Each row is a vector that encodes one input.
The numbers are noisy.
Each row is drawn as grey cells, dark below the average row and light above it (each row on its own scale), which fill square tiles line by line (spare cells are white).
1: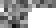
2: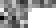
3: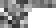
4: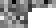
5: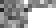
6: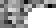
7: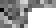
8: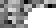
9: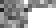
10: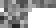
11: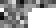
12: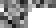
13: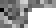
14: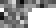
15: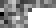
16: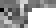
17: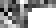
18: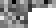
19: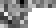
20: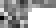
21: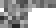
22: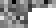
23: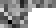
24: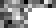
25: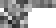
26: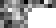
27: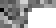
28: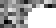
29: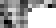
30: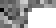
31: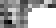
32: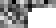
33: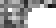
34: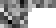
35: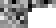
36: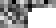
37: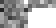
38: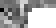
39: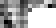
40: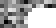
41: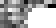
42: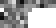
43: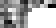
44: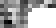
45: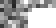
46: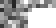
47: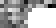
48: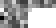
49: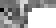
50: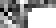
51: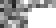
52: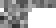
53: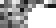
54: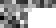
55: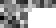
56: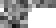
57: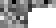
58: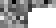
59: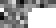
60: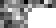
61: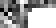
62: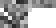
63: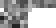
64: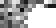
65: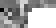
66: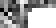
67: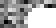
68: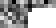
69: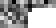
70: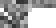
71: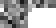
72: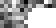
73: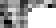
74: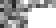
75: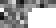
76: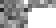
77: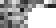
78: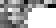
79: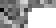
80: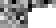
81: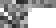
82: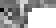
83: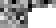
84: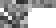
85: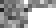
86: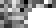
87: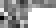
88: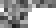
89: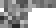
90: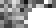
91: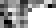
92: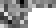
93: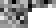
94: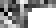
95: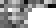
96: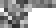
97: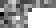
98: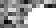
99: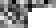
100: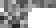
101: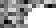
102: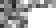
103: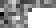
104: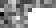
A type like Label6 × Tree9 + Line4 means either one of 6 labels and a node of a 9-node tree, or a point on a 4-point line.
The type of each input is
Bool × (Tree10 + Unit) + Line8.
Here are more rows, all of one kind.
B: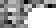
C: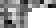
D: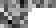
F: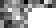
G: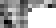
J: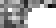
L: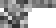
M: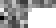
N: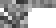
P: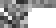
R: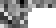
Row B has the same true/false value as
C, F, G and J.
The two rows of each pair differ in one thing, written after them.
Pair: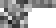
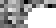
the true/false value
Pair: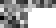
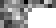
the true/false value
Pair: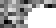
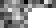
the node of the tree
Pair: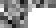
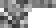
the node of the tree
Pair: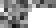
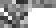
the node of the tree
